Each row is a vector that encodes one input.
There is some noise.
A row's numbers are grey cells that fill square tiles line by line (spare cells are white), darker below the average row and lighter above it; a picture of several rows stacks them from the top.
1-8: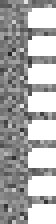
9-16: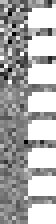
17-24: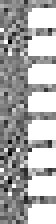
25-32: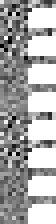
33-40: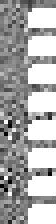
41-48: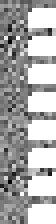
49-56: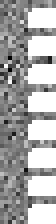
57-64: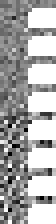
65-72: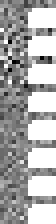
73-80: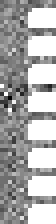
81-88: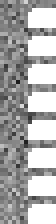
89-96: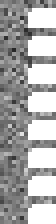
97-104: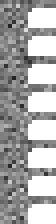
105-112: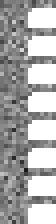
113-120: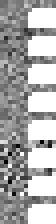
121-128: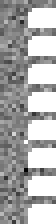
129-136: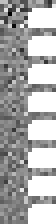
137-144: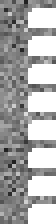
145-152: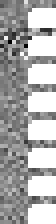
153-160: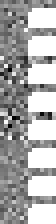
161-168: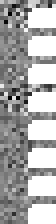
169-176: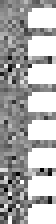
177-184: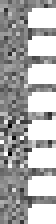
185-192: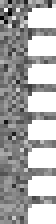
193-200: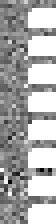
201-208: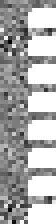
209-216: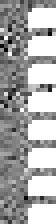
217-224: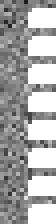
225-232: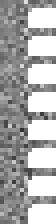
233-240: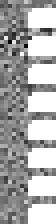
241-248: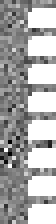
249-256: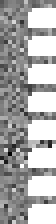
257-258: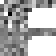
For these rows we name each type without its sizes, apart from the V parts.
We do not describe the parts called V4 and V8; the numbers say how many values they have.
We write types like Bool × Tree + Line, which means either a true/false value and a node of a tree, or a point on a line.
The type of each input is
(Circle + Line × Line) × Line + V4 × V8.
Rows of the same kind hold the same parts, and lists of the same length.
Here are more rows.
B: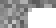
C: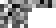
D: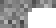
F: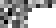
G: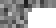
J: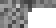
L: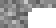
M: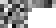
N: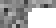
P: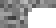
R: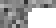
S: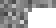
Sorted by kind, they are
B, D, L, P
C, F, M
G, J, N, R, S

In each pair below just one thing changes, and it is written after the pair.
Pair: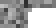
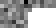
the place on the circle
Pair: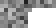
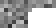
the place on the line
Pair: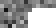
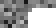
the place on the line
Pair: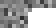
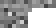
the place on the line
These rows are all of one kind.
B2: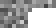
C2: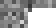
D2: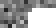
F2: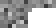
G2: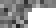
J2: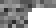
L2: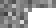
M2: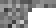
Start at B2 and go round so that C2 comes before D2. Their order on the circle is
B2, L2, C2, M2, J2, D2, G2, F2.
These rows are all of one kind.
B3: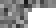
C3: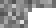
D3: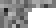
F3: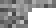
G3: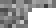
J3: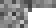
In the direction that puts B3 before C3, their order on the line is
F3, G3, D3, B3, J3, C3.
